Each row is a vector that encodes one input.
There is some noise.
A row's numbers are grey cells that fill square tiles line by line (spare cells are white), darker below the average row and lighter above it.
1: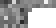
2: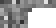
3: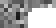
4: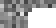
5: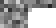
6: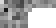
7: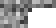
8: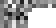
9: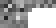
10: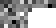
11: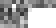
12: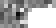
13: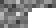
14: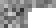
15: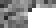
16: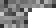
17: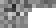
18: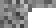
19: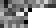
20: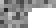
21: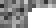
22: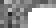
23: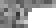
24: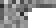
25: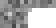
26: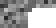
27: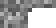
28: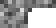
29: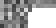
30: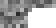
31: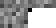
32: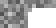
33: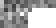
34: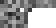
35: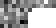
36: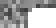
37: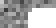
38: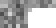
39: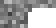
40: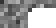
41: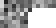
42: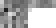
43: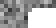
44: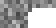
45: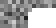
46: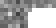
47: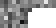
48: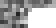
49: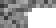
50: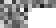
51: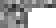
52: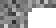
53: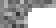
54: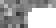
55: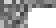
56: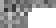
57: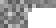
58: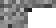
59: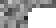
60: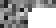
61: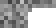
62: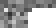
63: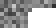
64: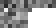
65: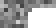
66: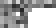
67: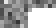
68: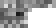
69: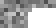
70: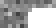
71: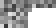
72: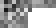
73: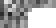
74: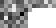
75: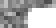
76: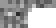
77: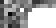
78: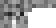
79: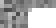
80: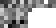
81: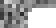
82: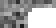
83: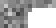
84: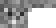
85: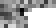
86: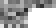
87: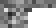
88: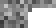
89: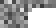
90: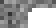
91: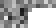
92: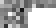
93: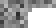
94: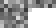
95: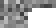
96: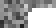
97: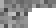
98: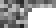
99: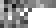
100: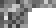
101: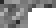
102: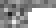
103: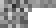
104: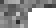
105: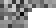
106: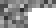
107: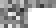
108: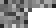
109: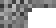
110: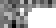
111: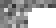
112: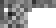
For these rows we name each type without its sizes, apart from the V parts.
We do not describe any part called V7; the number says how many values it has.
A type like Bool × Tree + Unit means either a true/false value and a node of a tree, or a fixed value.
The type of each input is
(Label + Line) × V7.
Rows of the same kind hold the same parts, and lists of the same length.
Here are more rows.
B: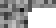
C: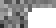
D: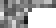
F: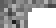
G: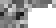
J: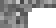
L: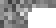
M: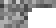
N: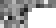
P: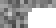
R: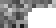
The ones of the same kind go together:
B, D, F, J, M, N
C, G, L, P, R

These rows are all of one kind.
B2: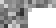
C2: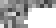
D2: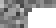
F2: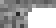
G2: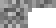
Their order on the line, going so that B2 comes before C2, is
B2, G2, F2, C2, D2.
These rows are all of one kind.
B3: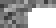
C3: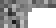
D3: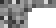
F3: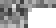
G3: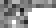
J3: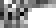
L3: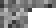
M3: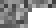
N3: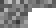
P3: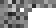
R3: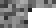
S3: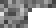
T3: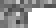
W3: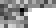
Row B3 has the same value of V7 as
M3, N3 and S3.
